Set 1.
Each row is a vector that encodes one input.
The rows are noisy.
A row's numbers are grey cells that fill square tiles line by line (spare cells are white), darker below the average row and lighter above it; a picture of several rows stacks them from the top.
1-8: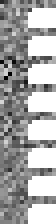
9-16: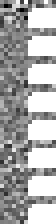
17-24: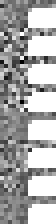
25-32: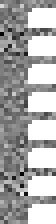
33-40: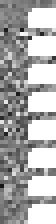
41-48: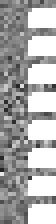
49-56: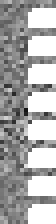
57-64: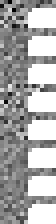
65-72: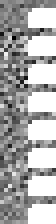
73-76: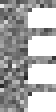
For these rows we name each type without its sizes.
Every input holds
either a fixed value, or three true/false values.
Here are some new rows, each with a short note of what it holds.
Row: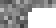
a fixed value
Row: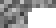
a fixed value
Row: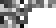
a fixed value
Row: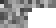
a fixed value
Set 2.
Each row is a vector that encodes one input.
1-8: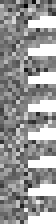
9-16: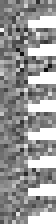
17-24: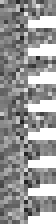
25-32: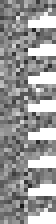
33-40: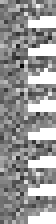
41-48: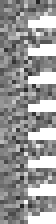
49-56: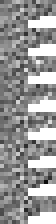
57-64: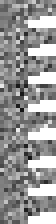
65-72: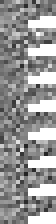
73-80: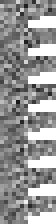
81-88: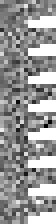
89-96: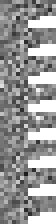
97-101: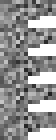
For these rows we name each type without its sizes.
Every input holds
a point on a line.
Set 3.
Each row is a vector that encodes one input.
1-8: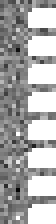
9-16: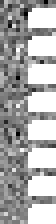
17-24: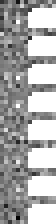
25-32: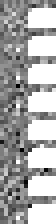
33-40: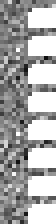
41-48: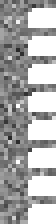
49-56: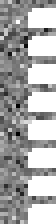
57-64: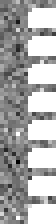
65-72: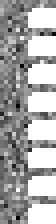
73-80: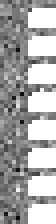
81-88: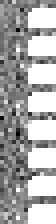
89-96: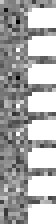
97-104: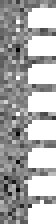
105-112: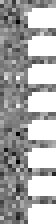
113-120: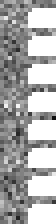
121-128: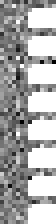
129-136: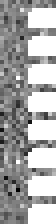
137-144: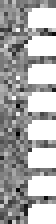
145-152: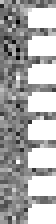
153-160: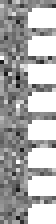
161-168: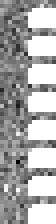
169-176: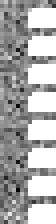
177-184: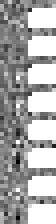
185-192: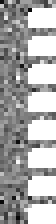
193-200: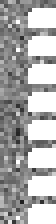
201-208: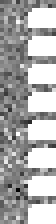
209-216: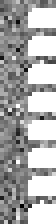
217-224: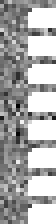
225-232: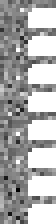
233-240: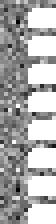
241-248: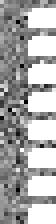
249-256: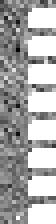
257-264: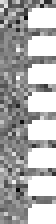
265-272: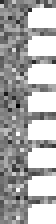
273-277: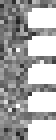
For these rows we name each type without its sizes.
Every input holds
either a point on a circle, or a fixed value.
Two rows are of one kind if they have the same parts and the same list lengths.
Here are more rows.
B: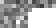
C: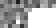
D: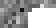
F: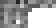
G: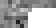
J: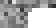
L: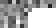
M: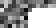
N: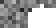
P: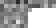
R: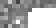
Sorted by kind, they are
B, C, D, F, G, J, L, N, P, R
M

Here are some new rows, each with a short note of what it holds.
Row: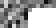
a fixed value
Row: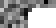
a fixed value
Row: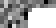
a fixed value
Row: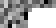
a fixed value
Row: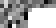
a fixed value
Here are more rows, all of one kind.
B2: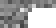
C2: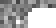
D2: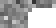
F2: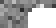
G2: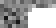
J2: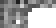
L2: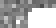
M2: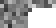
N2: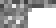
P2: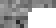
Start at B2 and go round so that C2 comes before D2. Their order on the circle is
B2, P2, F2, C2, J2, N2, L2, D2, M2, G2.
